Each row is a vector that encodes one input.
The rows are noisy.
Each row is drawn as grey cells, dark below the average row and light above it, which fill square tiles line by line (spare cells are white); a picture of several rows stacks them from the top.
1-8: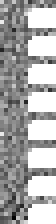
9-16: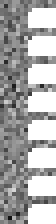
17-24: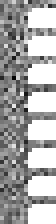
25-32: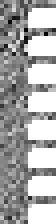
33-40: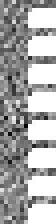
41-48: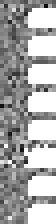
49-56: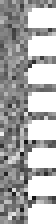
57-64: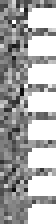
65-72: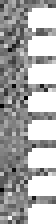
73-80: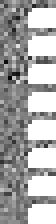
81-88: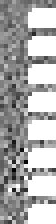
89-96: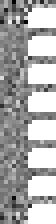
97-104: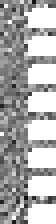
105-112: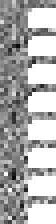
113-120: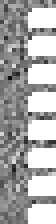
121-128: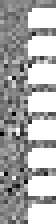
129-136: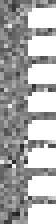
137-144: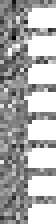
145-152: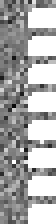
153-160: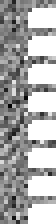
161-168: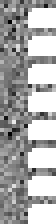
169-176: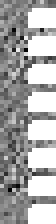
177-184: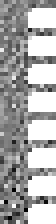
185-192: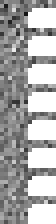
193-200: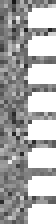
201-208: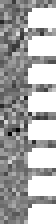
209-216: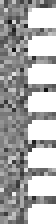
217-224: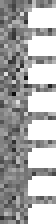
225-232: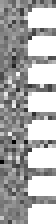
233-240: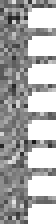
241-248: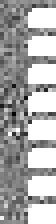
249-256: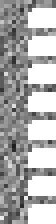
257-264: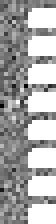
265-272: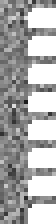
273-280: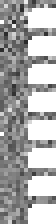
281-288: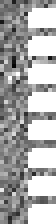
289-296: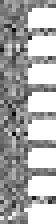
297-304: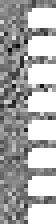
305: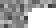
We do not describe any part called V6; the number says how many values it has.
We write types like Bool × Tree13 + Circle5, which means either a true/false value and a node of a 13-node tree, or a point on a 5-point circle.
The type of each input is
(Circle9 + Unit) × V6 + Tree9.
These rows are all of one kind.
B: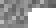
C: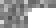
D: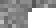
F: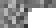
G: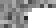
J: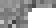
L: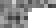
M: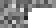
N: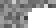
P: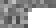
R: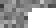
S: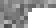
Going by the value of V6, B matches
C, F, J and P.
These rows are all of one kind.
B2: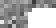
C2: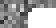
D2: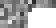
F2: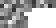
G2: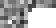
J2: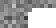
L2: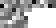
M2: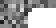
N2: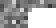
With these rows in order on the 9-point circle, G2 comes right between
D2 and F2.
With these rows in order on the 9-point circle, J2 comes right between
C2 and M2.
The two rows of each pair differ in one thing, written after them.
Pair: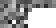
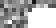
the value of V6
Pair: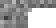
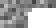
the place on the 9-point circle
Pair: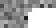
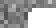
the place on the 9-point circle
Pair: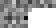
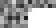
the value of V6
